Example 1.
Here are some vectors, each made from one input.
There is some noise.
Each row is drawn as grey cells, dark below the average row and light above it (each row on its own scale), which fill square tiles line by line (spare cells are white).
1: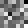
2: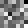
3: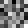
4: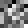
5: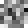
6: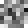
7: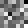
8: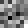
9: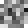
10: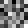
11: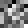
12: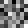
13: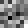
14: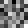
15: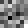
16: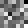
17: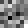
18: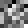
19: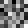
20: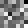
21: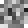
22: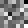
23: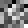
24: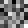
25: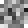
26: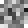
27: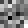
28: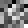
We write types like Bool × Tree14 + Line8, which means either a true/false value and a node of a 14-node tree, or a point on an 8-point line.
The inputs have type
Line5.
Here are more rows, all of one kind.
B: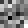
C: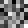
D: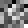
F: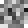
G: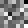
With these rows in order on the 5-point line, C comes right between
B and D.
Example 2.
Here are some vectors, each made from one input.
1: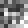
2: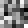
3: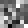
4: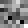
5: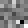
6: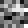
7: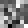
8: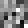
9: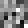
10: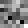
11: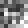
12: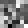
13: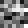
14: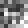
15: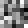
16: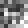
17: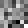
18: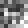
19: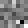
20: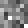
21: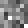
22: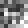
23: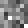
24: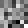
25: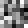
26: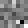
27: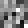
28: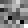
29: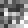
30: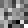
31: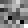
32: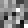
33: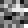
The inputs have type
Bool × Bool × Bool + Unit.
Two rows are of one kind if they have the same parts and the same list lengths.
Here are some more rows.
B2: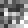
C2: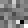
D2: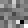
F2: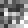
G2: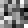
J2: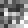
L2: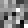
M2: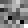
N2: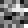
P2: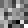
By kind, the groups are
B2, F2, J2
C2, D2, G2, L2, M2, N2, P2

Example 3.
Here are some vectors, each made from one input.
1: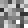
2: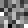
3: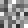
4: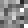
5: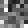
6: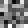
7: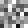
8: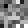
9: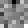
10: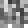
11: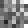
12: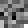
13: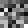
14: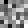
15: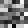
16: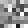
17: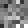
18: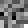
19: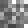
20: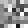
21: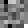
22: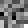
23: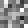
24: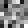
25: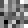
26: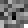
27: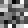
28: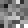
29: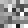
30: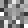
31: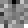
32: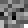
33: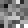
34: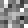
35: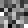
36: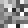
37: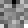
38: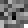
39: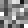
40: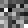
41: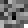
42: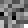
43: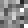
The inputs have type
Label9.
